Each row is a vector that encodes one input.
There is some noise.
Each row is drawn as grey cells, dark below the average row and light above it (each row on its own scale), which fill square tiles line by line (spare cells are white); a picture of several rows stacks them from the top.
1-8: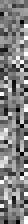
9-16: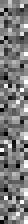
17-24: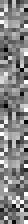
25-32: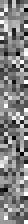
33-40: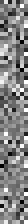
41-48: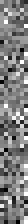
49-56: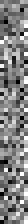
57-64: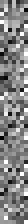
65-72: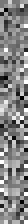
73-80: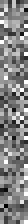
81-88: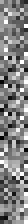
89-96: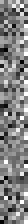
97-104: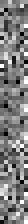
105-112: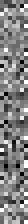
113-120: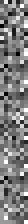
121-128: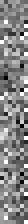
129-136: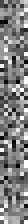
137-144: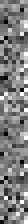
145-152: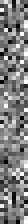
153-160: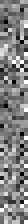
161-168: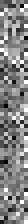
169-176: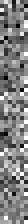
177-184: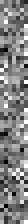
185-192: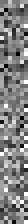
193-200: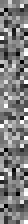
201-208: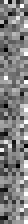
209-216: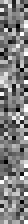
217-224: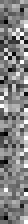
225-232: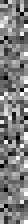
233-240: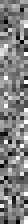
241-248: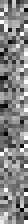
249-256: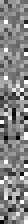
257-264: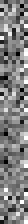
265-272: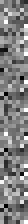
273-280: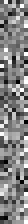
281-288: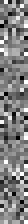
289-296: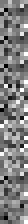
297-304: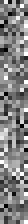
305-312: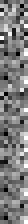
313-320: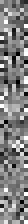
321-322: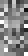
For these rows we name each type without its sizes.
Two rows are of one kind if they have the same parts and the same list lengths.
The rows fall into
2 kinds.
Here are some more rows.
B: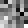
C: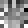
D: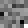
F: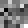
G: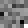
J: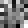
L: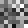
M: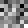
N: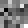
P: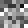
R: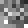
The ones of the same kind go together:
B, C, F, J, L, M, N, P, R
D, G

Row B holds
a label and a true/false value.
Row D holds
a fixed value.
